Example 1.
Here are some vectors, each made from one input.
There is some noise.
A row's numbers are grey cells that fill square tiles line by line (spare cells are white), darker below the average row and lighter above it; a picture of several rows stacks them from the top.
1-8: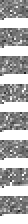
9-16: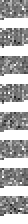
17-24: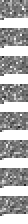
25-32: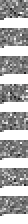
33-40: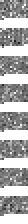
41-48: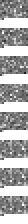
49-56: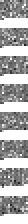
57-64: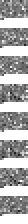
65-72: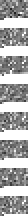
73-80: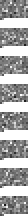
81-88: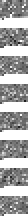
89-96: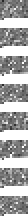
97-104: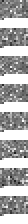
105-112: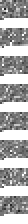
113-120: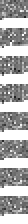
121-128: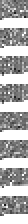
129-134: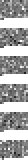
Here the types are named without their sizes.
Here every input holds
either a fixed value, or a node of a tree, or three true/false values.
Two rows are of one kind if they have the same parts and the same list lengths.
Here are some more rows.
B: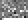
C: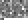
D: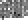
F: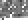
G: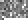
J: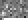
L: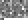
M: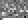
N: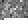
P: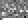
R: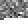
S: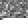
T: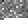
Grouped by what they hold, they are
B, J, M, N, P, S, T
C, D, F, G, L
R

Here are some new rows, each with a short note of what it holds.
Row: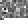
three true/false values
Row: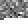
a fixed value
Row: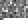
three true/false values
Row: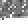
three true/false values
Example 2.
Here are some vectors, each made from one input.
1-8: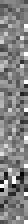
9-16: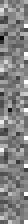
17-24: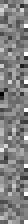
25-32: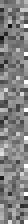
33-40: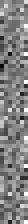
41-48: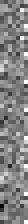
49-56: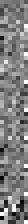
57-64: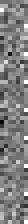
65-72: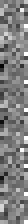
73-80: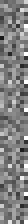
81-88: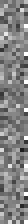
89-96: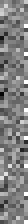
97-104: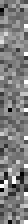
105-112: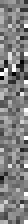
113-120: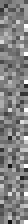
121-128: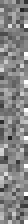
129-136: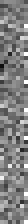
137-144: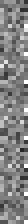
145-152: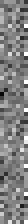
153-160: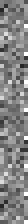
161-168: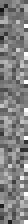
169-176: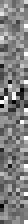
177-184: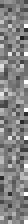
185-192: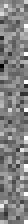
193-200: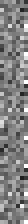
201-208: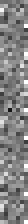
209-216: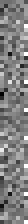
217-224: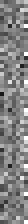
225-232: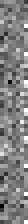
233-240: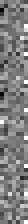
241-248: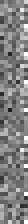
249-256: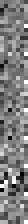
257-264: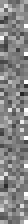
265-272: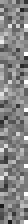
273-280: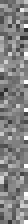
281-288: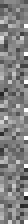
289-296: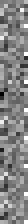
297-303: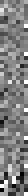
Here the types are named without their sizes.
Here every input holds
a list of points on a line.
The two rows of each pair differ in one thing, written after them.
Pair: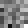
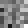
the place on the line in item 2 of the list
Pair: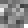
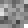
the place on the line in item 2 of the list
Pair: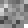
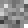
the place on the line in item 1 of the list
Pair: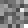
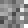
the place on the line in item 2 of the list
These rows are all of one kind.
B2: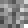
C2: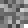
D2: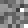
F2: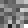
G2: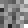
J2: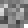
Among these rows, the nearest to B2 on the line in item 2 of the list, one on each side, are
G2 and J2.
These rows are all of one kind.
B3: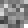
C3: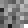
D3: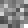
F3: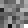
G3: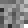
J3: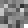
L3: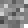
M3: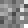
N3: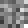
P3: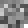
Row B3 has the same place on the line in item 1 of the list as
J3 and P3.
